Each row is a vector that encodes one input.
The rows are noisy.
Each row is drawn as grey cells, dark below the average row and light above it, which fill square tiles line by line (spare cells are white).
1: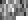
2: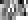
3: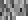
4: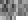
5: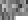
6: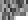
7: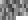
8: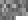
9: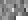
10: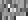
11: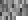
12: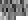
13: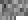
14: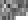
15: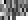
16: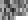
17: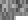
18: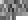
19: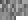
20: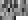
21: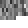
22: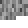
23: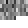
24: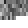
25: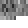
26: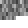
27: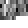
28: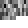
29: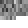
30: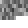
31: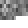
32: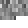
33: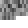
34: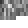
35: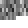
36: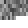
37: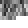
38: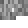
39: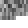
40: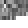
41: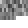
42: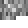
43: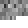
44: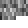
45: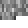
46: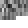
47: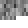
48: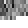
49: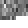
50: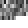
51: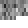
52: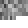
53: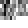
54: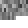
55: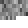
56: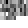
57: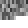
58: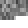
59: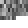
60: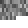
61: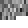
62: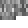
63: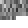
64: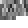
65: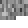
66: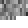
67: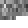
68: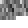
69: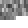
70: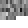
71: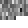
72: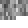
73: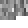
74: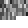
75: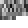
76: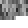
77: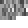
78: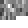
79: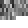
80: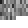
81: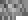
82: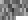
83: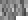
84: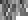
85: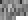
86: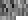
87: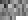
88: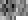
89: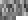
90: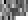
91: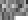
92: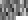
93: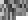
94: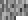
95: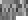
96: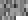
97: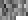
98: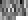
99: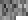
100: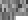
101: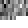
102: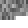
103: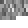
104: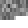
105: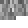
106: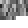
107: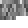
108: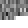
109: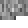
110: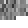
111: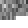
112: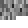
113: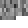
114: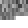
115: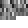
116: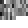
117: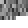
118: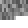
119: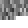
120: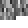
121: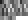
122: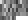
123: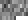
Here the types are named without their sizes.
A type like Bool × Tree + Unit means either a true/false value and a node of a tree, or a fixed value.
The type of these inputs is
(Bool × Circle + Unit) × Tree.
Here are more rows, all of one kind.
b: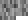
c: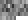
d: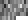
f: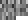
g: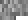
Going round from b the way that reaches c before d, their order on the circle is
b, g, f, c, d.
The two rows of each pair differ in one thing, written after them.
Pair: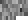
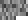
the true/false value
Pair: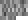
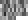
the node of the tree
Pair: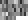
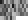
the true/false value
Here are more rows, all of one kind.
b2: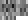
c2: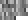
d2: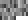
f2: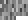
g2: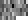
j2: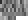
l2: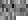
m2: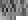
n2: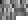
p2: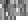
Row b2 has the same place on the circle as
g2, l2 and m2.
